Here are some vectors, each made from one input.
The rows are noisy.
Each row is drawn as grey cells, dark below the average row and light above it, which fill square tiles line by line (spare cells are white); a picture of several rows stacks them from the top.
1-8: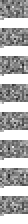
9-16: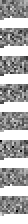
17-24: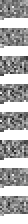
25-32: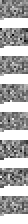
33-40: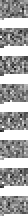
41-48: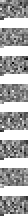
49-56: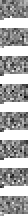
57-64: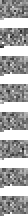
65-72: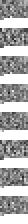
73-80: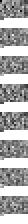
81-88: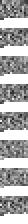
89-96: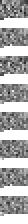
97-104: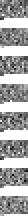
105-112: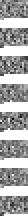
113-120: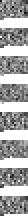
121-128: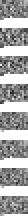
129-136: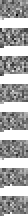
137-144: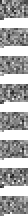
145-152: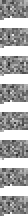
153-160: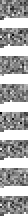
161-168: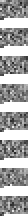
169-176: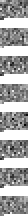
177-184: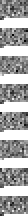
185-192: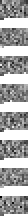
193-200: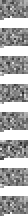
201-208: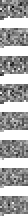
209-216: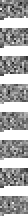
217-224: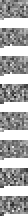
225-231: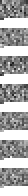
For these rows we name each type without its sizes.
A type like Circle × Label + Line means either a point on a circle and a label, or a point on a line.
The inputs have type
Label + Line.
